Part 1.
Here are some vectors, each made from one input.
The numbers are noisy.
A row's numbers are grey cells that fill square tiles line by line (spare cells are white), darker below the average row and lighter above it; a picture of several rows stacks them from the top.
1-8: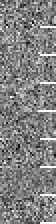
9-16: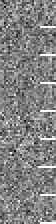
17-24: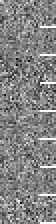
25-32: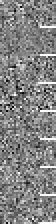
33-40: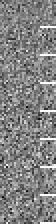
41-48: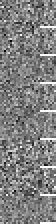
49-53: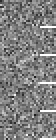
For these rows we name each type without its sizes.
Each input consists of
a point on a line.
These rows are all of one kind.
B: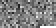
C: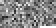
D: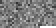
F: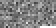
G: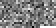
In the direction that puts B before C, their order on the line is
G, B, D, F, C.
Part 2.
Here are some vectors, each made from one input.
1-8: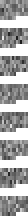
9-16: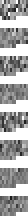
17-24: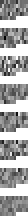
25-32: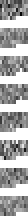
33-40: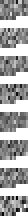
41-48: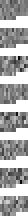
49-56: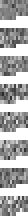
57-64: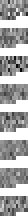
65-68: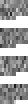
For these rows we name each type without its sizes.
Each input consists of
a node of a tree.
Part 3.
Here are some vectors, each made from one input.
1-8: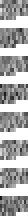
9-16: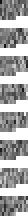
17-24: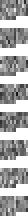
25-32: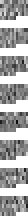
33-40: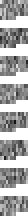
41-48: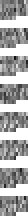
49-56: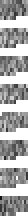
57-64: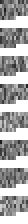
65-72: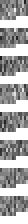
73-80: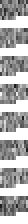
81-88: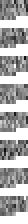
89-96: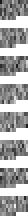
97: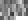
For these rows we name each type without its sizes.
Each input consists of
four true/false values.
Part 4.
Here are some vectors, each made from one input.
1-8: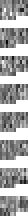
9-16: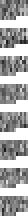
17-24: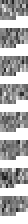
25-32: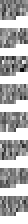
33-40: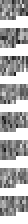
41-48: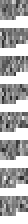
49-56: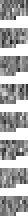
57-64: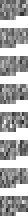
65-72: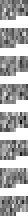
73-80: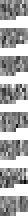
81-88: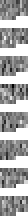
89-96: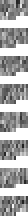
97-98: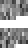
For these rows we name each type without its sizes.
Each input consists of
three true/false values.
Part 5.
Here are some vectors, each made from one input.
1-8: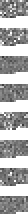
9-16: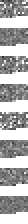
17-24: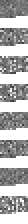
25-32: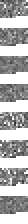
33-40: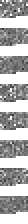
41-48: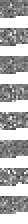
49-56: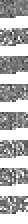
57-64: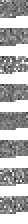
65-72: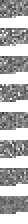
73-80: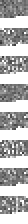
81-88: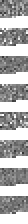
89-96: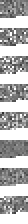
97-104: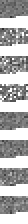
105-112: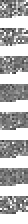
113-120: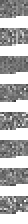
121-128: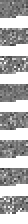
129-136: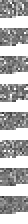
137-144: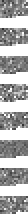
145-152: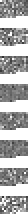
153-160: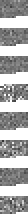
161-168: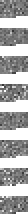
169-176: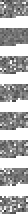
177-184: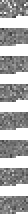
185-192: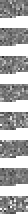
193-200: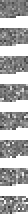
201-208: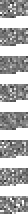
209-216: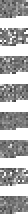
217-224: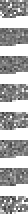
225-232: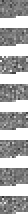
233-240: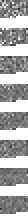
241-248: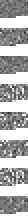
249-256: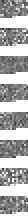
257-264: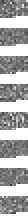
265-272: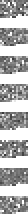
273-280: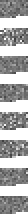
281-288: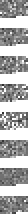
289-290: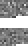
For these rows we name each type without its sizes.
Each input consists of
a point on a circle.
